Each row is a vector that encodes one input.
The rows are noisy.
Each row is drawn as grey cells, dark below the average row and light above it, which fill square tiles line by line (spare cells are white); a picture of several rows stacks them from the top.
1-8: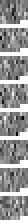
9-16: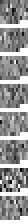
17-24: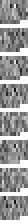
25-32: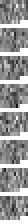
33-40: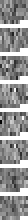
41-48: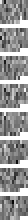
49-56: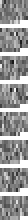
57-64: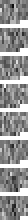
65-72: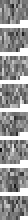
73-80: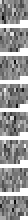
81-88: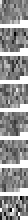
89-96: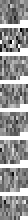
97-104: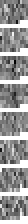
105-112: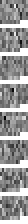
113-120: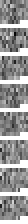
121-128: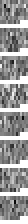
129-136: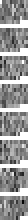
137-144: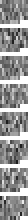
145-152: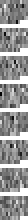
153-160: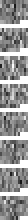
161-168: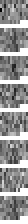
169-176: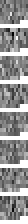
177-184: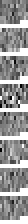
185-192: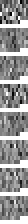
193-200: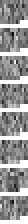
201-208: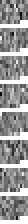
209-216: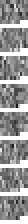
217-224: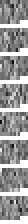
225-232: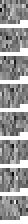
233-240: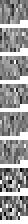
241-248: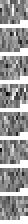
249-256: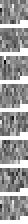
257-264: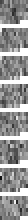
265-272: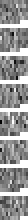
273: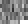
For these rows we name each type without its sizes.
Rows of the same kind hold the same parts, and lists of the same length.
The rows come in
4 kinds.
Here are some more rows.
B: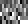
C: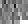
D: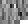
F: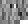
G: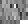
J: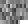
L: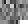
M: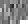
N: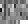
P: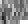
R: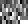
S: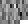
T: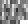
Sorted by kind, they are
B, R
C, J, L, N, P
D, F, G, M, S
T

